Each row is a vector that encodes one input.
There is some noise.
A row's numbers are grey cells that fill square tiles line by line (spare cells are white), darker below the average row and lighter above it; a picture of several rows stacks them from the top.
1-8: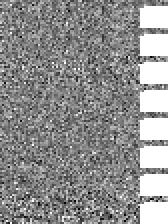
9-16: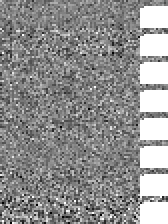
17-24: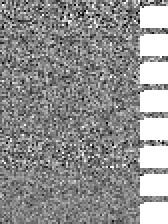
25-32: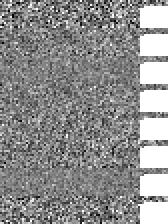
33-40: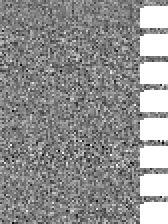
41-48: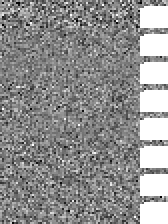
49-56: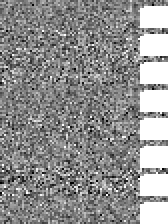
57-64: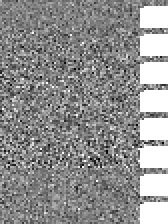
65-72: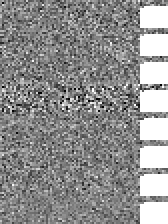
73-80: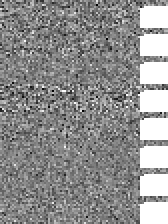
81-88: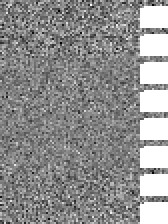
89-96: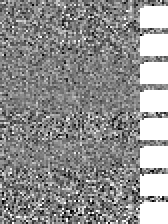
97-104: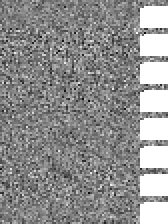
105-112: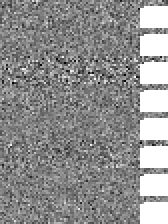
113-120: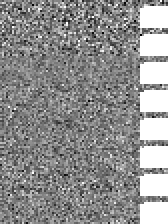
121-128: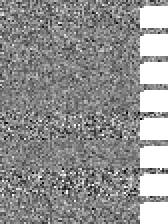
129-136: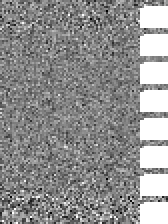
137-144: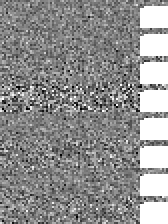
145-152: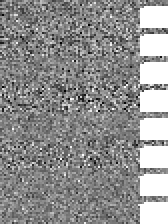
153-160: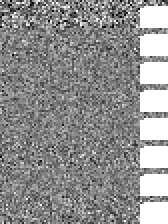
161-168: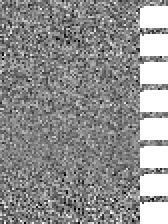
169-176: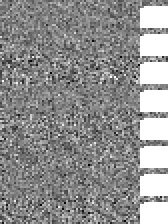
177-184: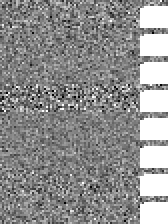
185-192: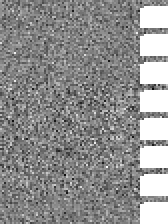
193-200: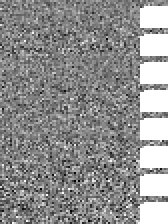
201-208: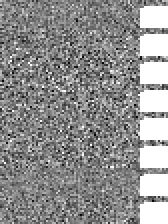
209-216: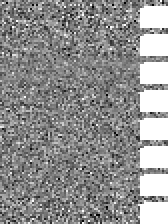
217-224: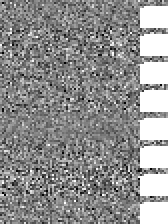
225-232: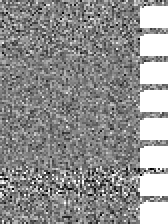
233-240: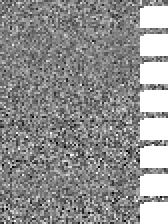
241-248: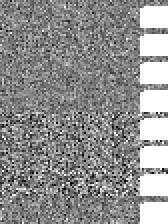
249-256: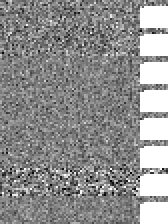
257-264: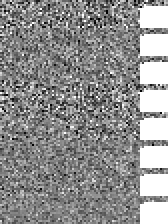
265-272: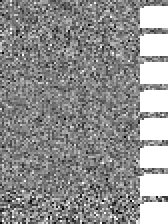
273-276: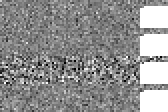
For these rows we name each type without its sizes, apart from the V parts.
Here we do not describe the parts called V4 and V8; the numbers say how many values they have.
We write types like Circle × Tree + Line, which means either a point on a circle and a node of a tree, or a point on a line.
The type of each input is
Circle × (Unit + V4 × V8) + Label + Line.
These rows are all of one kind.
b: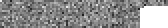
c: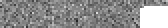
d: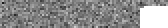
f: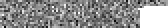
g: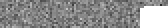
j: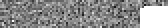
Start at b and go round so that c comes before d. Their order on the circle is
b, c, f, d, g, j.
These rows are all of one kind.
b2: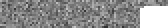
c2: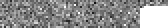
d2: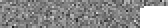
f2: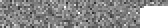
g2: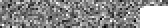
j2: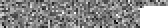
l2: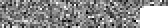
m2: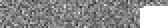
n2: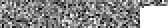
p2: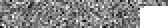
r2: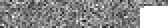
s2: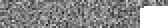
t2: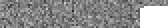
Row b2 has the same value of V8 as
f2 and g2.
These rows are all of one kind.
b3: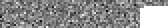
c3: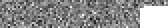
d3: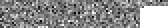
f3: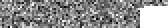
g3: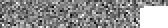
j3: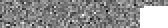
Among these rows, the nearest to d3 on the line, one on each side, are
b3 and g3.
